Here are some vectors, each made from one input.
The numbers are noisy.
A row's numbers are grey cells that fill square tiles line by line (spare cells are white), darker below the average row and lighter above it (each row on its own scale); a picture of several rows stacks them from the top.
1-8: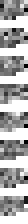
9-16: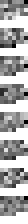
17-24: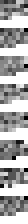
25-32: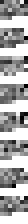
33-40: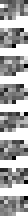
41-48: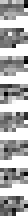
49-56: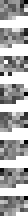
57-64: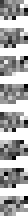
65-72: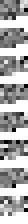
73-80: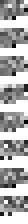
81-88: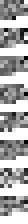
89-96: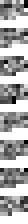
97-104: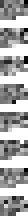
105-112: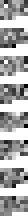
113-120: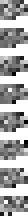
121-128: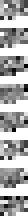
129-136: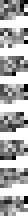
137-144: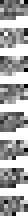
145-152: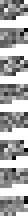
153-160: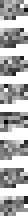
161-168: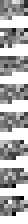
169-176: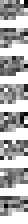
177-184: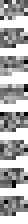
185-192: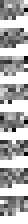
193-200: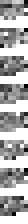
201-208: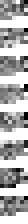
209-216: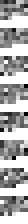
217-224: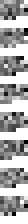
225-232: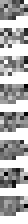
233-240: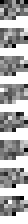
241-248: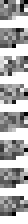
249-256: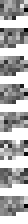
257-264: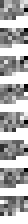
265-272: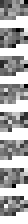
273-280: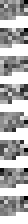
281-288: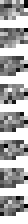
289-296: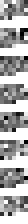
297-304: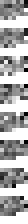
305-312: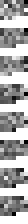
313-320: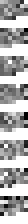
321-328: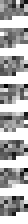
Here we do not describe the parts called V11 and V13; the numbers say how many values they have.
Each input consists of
a value of V13, together with either one of 7 labels, or a true/false value and a value of V11.
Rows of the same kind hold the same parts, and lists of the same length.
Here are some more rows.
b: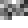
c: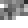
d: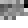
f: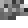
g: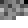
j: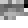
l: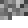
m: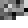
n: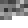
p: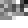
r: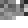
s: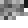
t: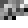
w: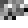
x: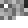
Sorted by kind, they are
b, c, d, g, j, l, n, p, r, s, x
f, m, t, w

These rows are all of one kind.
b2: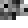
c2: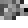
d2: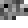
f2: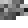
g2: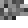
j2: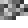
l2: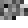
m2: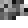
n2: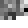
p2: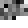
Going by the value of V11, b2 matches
d2, g2, l2 and p2.
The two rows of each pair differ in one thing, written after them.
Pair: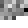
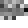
the value of V11
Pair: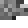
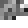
the true/false value
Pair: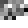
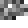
the true/false value
